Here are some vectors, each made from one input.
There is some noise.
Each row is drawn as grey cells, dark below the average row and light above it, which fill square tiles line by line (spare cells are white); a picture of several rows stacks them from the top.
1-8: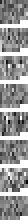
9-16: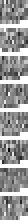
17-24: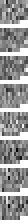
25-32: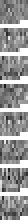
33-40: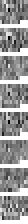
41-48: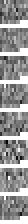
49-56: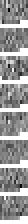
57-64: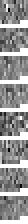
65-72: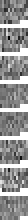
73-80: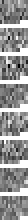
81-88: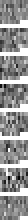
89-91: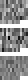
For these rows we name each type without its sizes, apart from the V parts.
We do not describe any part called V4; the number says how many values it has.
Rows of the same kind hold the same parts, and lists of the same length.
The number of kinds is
4.
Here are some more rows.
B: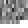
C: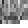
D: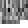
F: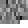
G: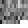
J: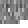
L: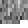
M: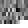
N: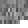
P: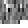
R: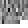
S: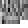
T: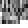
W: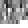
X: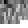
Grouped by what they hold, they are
B, F, P
C, G, L
D, J, N, R, S
M, T, W, X

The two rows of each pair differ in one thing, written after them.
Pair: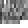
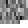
the place on the line
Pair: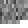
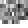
the true/false value
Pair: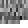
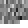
the place on the line
